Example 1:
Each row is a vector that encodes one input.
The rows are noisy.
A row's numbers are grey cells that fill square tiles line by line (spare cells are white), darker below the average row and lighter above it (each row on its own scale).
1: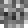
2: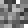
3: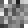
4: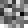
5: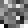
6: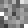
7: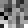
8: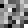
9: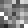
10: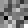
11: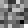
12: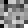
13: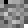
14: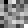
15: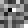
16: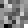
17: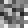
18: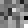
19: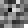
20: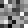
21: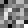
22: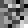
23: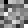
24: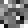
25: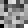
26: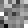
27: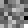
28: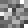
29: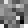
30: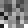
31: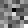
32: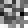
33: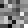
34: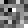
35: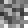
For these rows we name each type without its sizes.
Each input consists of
a point on a line.
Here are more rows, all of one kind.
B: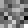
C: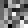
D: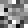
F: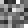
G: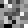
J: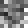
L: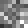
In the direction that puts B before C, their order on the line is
F, B, D, L, G, C, J.
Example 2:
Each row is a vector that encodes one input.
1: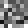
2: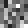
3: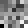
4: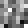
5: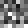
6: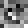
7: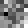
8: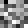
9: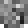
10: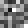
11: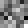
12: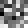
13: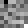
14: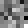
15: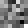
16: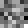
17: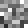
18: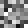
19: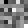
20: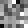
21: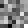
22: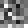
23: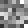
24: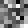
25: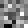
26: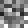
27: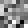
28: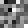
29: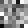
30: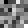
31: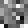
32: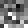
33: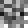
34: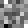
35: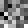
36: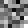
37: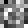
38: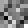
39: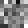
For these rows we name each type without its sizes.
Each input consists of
a point on a line.
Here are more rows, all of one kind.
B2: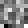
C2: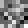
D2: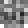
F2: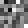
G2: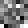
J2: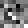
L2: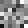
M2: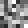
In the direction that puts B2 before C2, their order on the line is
D2, G2, B2, L2, M2, C2, F2, J2.
